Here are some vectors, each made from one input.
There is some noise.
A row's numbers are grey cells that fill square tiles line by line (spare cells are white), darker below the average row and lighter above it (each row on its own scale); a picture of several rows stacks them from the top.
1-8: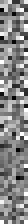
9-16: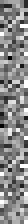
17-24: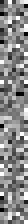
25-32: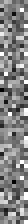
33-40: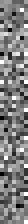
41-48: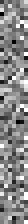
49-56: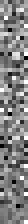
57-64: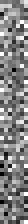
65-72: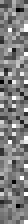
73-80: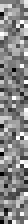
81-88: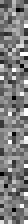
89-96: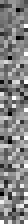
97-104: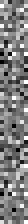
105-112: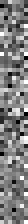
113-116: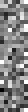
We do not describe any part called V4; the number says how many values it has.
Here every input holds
a true/false value, together with either a node of a 7-node tree, or a value of V4.
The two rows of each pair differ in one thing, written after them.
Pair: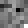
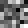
the value of V4
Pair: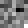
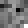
the true/false value
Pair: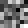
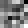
the true/false value
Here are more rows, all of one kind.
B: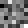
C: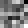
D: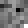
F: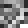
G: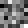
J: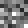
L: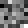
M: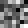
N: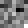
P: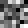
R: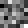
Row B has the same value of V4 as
G, J, L and R.
